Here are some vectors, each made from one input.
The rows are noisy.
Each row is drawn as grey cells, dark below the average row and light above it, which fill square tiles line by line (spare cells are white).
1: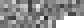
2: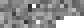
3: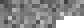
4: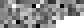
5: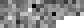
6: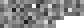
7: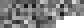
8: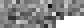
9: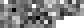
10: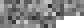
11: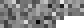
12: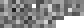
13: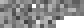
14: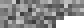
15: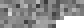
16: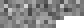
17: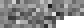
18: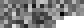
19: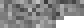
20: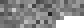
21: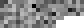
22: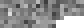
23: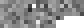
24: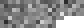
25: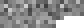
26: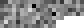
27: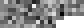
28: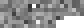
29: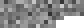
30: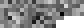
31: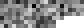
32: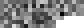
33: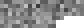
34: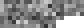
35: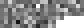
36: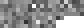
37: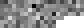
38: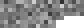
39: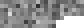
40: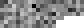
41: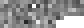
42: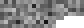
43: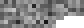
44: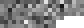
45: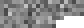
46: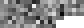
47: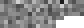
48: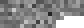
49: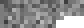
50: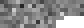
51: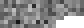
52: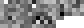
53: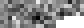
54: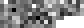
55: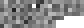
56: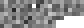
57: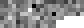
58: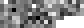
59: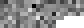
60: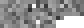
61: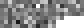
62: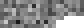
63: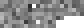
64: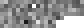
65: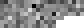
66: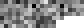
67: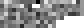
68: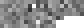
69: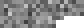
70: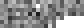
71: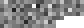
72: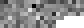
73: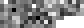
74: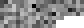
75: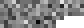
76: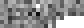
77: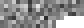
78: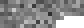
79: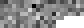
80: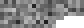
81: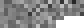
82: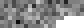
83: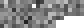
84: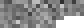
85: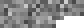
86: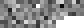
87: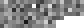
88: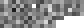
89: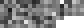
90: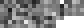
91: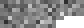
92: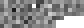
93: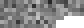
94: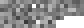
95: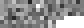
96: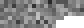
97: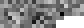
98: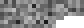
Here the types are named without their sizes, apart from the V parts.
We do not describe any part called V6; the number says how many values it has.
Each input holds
a point on a line, together with either a point on a line, or a value of V6.
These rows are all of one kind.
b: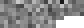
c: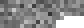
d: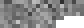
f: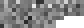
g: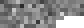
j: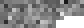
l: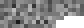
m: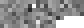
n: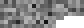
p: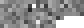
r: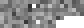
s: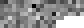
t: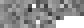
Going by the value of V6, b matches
f and g.
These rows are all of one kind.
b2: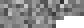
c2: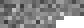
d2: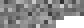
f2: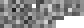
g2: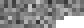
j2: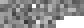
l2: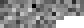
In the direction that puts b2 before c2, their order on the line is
f2, j2, b2, d2, c2, g2, l2.
